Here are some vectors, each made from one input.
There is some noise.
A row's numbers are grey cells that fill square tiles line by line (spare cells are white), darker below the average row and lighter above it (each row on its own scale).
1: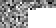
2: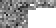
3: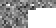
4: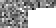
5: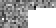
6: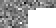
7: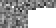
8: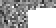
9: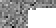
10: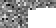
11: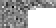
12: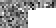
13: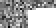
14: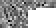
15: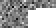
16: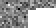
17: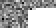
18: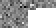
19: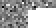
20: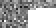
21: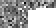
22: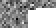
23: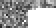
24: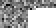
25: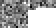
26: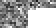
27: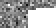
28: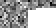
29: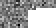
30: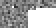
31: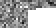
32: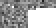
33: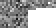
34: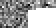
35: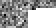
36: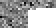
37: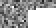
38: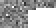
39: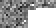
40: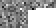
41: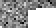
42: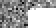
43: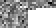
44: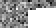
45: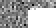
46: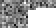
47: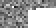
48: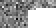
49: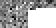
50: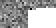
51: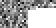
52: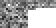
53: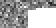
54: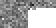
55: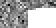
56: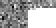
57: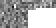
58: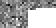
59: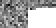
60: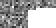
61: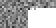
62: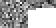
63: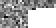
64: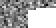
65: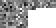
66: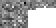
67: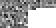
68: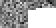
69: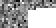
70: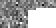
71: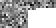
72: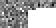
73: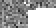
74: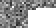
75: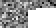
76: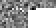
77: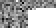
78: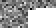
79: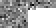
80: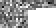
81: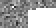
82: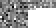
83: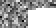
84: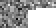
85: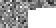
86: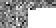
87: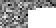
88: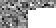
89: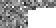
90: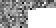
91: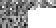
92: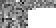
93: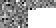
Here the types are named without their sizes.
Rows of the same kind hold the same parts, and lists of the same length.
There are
4 kinds of row.
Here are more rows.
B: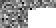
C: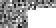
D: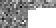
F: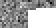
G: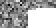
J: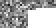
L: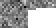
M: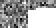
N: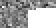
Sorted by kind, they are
B, F, G, J
C, L, N
D
M

